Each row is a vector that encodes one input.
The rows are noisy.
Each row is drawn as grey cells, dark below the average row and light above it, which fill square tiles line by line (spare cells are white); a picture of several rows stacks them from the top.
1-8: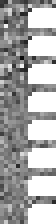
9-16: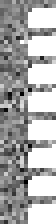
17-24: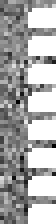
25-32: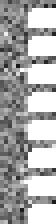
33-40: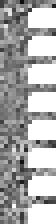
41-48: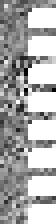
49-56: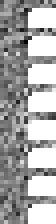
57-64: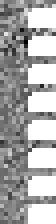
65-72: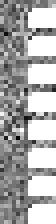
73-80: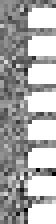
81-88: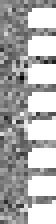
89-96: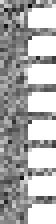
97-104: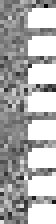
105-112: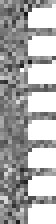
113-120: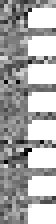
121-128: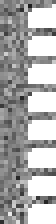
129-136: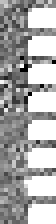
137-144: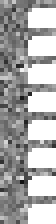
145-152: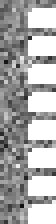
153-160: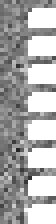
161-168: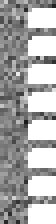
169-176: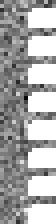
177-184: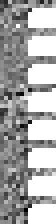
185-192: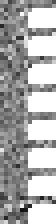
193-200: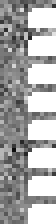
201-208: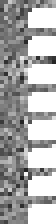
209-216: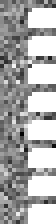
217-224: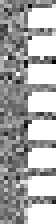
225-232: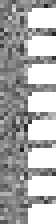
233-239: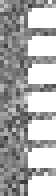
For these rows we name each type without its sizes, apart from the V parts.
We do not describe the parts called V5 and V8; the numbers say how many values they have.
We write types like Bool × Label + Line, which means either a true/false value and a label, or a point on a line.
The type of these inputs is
Bool × (Line + V8) × V5.
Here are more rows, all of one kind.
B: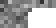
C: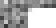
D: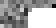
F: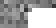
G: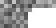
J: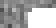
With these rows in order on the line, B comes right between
D and F.
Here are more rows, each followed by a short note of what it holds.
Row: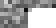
a point on a line, a true/false value and a value of V5
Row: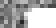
a point on a line, a true/false value and a value of V5
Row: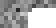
a true/false value, a value of V5 and a value of V8
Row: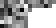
a point on a line, a true/false value and a value of V5
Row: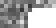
a true/false value, a value of V5 and a value of V8
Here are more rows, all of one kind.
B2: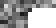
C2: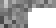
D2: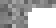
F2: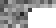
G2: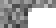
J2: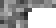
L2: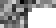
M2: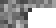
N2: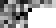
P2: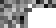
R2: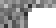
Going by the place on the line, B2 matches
D2 and M2.
